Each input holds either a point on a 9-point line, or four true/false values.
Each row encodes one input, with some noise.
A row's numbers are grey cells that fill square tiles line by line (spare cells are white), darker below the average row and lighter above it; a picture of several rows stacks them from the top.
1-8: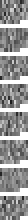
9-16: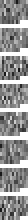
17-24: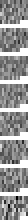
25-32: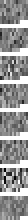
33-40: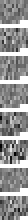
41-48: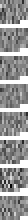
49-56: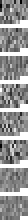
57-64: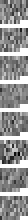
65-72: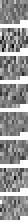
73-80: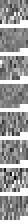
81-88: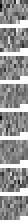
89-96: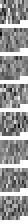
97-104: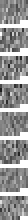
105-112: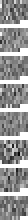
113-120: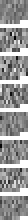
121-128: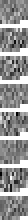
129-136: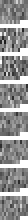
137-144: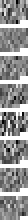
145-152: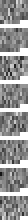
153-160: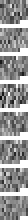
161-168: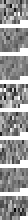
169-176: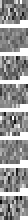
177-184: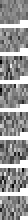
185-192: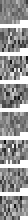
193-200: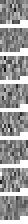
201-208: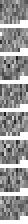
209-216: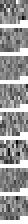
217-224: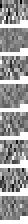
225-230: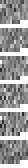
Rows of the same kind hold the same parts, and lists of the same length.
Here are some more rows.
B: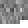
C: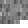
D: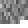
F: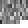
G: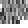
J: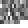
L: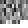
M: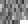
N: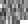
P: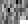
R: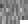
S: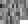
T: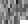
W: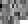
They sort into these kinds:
B, C, D, F, J, P, R, S, T, W
G, L, M, N

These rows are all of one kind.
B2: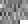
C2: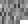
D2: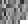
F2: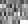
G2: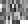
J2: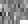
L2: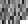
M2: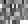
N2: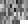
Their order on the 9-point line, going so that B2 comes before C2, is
M2, L2, G2, N2, D2, F2, B2, C2, J2.
